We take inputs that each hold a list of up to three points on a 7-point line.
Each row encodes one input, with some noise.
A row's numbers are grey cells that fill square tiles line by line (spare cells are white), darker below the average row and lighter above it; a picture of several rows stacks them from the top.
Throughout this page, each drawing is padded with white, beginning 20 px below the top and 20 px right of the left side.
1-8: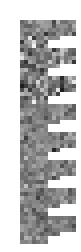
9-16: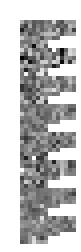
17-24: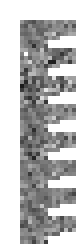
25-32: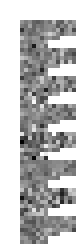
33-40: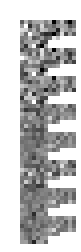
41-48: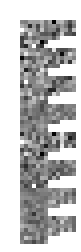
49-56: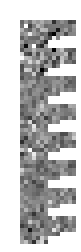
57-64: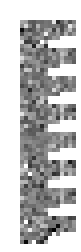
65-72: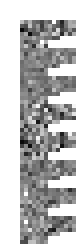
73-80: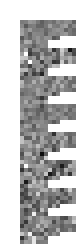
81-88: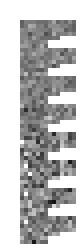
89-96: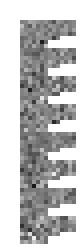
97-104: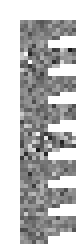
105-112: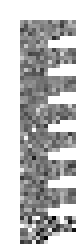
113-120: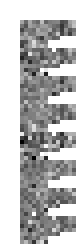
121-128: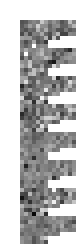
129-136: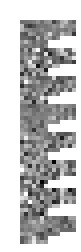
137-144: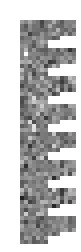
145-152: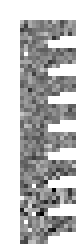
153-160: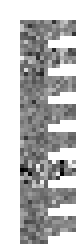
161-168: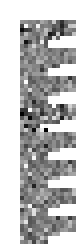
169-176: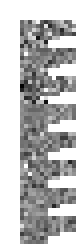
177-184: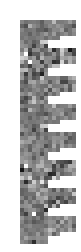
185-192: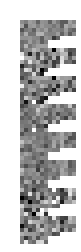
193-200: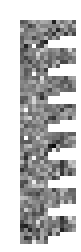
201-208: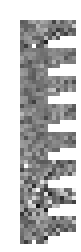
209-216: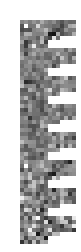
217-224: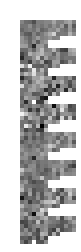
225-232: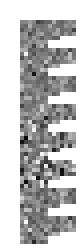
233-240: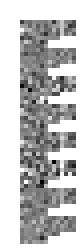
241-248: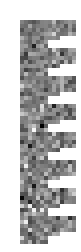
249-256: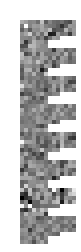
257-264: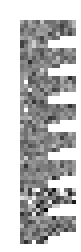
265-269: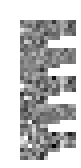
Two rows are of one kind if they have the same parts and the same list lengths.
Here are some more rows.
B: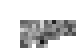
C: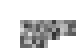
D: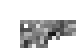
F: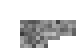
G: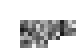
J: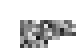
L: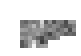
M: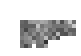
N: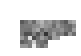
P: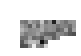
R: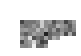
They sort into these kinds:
B, F, L, N, R
C, G, M, P
D
J

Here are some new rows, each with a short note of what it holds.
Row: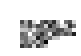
the empty list
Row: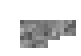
a list of two items
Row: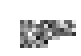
the empty list
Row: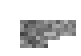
a list of two items
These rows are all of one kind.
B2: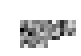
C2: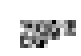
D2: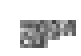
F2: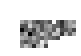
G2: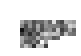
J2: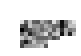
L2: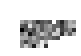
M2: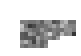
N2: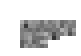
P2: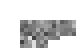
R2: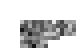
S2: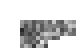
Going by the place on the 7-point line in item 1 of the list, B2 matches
C2 and N2.
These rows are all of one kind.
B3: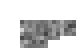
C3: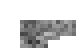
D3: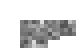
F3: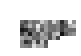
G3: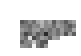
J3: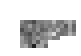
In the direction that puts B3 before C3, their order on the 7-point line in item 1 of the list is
F3, G3, D3, B3, J3, C3.
